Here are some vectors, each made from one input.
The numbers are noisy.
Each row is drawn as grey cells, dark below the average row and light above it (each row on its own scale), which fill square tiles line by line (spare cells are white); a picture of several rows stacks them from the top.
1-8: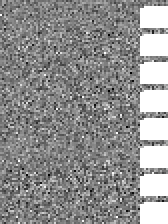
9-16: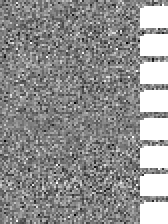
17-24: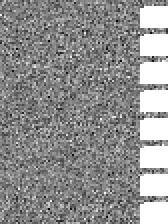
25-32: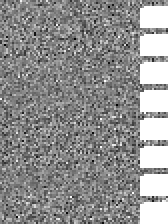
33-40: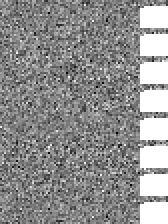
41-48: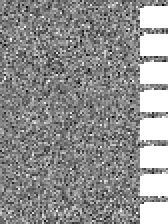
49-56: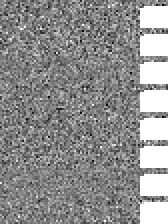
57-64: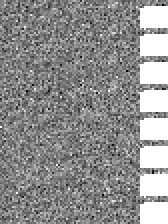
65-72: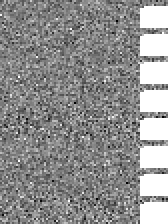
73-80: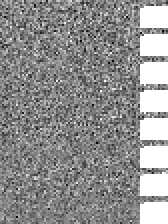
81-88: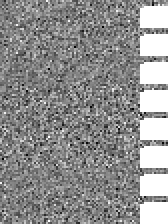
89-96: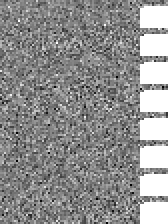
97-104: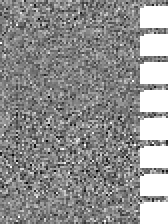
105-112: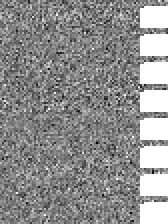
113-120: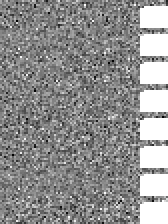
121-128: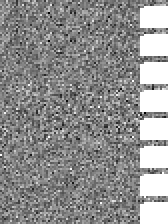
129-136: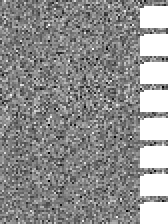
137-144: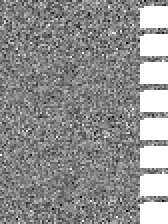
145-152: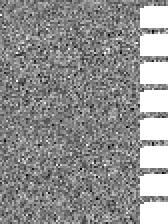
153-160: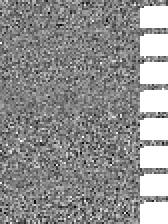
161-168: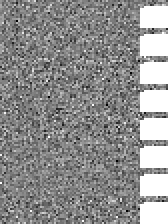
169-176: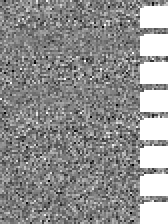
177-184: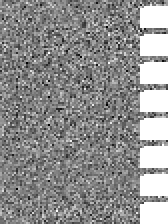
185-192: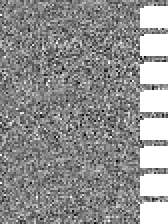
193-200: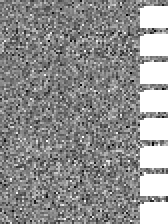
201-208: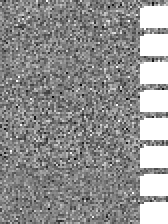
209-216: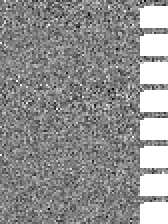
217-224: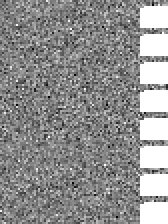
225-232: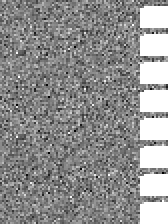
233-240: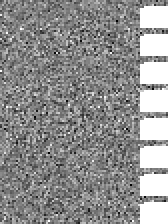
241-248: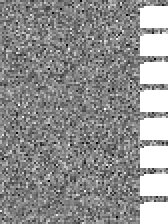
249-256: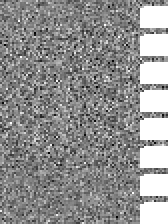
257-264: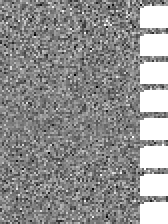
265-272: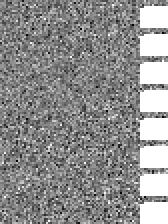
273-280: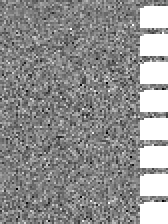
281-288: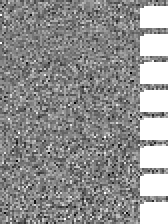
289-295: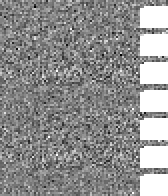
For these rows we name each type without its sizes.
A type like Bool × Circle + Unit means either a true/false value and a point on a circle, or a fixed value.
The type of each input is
Bool × Bool × Bool × Bool + List(Line).
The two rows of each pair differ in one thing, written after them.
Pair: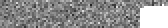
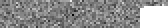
the place on the line in item 2 of the list
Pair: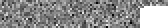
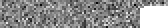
the place on the line in item 2 of the list
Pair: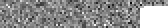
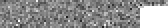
the place on the line in item 1 of the list
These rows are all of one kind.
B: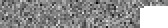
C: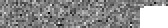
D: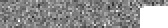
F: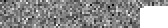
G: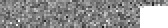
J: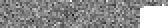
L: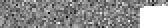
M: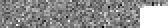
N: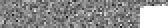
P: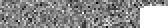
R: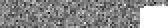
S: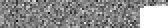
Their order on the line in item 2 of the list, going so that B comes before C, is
G, N, P, D, M, S, L, F, R, B, C, J.
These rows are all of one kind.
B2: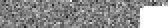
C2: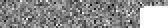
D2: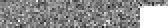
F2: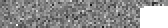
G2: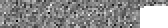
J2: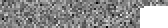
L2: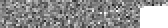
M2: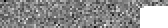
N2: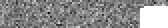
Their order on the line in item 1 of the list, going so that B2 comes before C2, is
N2, G2, B2, L2, F2, D2, M2, C2, J2.
